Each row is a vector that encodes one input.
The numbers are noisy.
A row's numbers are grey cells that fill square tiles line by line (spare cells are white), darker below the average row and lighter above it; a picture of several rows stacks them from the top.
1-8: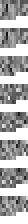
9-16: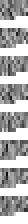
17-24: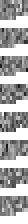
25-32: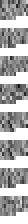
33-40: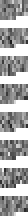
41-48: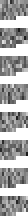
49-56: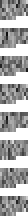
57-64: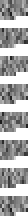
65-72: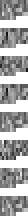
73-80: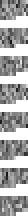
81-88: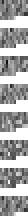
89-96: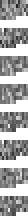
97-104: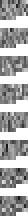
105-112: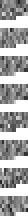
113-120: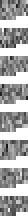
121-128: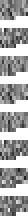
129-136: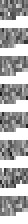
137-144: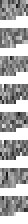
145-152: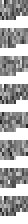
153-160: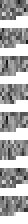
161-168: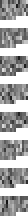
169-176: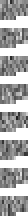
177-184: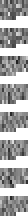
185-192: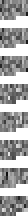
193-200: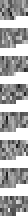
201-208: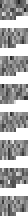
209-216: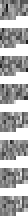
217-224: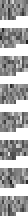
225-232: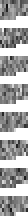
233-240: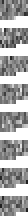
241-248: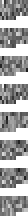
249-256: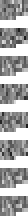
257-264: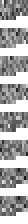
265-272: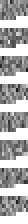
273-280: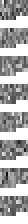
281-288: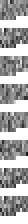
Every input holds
a point on a 12-point line.
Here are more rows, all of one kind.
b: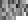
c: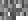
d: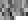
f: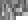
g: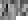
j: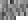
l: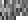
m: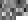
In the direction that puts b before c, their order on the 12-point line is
b, m, f, d, g, j, c, l.
